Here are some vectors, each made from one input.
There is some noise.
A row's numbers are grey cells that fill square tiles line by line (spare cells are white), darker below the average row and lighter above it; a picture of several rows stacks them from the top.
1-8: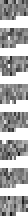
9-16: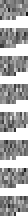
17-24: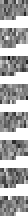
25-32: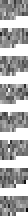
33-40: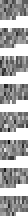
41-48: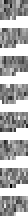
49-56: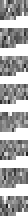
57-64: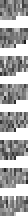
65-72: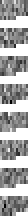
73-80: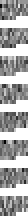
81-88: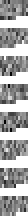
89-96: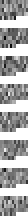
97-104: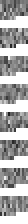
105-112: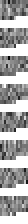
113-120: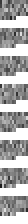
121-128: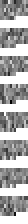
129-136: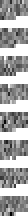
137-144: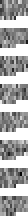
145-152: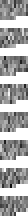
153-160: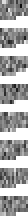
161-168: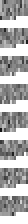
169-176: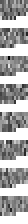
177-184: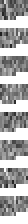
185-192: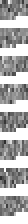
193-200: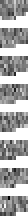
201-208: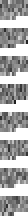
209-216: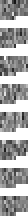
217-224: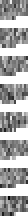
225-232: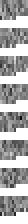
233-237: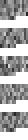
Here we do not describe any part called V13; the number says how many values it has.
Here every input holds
a value of V13, together with either one of 12 labels, or a point on a 10-point line.
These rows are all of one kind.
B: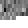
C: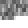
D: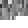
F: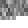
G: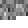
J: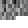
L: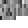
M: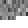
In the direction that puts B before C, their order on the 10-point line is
L, B, F, G, D, J, M, C.
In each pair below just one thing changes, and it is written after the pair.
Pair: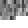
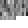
the place on the 10-point line
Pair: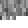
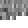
the place on the 10-point line
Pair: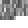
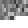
the value of V13
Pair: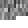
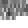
the value of V13
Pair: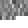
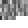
the value of V13
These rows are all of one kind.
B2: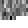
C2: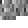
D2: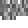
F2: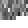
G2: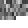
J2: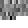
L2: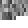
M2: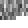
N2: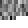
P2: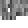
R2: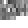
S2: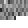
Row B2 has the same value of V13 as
F2 and P2.
